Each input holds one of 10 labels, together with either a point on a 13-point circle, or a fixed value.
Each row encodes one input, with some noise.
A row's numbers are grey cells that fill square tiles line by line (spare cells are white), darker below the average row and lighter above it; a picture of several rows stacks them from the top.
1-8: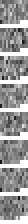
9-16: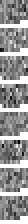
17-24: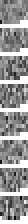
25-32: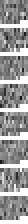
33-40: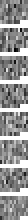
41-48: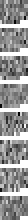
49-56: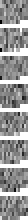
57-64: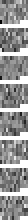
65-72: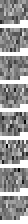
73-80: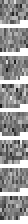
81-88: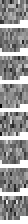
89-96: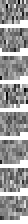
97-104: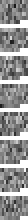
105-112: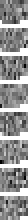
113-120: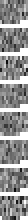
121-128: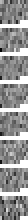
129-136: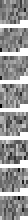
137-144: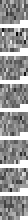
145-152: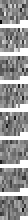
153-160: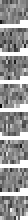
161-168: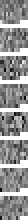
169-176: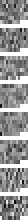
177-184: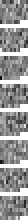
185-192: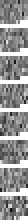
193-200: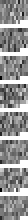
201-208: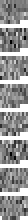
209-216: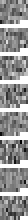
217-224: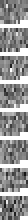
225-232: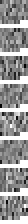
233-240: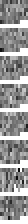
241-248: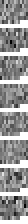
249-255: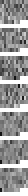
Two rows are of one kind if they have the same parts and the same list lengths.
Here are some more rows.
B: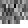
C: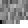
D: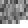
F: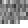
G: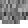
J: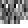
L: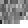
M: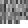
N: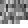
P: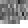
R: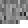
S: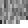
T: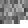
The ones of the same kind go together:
B, F, G, J, N, P
C, D, L, M, R, S, T

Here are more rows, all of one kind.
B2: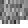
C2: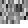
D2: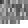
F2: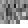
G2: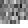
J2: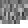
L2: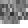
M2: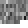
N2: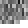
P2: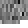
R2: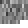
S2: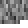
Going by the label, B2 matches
D2, P2 and R2.
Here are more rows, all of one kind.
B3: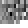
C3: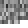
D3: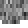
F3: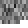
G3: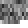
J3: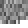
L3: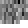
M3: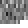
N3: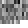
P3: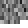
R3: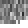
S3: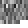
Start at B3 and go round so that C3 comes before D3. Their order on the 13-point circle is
B3, C3, J3, D3, G3, L3, R3, N3, P3, F3, S3, M3.
